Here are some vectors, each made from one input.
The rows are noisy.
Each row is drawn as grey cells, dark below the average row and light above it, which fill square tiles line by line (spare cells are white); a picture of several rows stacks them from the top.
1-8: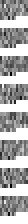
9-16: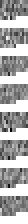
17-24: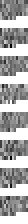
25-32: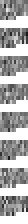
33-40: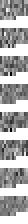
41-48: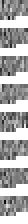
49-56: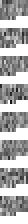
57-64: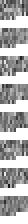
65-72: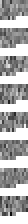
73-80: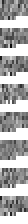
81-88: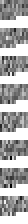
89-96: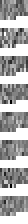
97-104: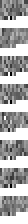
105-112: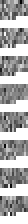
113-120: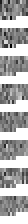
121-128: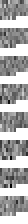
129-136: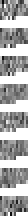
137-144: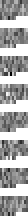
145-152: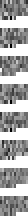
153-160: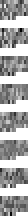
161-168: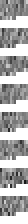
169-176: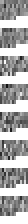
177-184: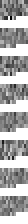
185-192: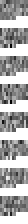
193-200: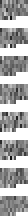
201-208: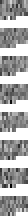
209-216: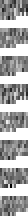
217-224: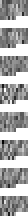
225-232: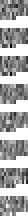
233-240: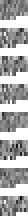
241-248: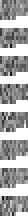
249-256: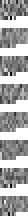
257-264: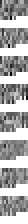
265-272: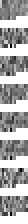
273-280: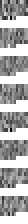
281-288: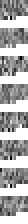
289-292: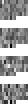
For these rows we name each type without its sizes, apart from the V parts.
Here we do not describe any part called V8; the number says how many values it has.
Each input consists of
a node of a tree, together with either a point on a line, or a list of values of V8.
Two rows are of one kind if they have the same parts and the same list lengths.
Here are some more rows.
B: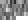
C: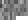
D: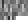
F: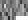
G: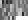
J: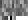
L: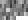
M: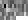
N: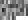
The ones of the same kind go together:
B, C, F, L
D, J, M
G
N

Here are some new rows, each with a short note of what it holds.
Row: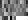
a node of a tree, together with the empty list
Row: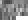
a node of a tree, together with the empty list
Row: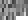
a node of a tree, together with a list of two items
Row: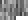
a point on a line and a node of a tree
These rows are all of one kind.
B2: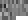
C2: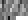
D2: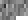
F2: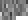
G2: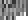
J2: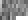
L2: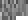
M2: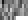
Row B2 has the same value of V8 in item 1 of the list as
C2 and D2.
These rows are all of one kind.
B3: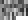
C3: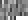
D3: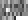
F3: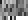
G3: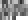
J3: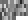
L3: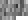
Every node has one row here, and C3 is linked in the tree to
F3 and L3.
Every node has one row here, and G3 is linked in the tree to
J3 and L3.
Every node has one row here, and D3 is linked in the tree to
B3 and L3.
